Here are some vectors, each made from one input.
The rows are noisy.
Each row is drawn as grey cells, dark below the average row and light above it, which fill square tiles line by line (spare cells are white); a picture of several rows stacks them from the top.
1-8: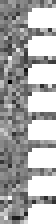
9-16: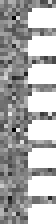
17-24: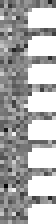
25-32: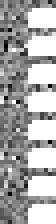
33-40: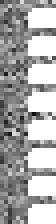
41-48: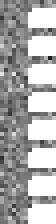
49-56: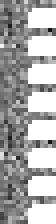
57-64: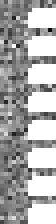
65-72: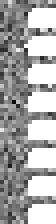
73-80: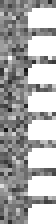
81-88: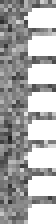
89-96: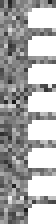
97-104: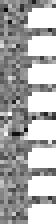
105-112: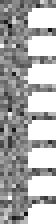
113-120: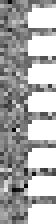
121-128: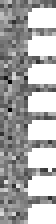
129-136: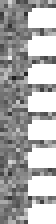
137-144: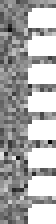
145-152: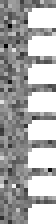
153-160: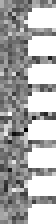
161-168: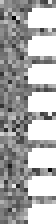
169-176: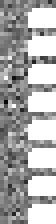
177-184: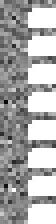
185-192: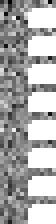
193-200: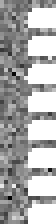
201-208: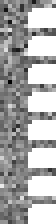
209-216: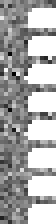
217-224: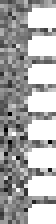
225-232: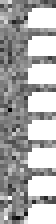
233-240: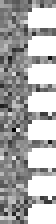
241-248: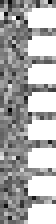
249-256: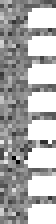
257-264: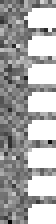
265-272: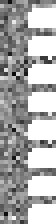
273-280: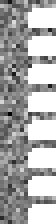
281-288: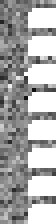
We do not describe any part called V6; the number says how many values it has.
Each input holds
either a fixed value, or one of 7 labels and a true/false value, or a node of a 9-node tree, or two values of V6.
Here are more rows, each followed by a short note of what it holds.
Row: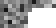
a fixed value
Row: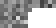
two values of V6
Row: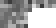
two values of V6
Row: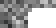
one of 7 labels and a true/false value
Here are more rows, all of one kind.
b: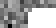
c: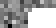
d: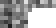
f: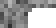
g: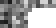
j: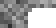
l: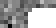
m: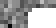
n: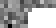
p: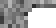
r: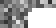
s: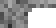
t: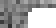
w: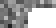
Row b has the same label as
c, l, m and n.
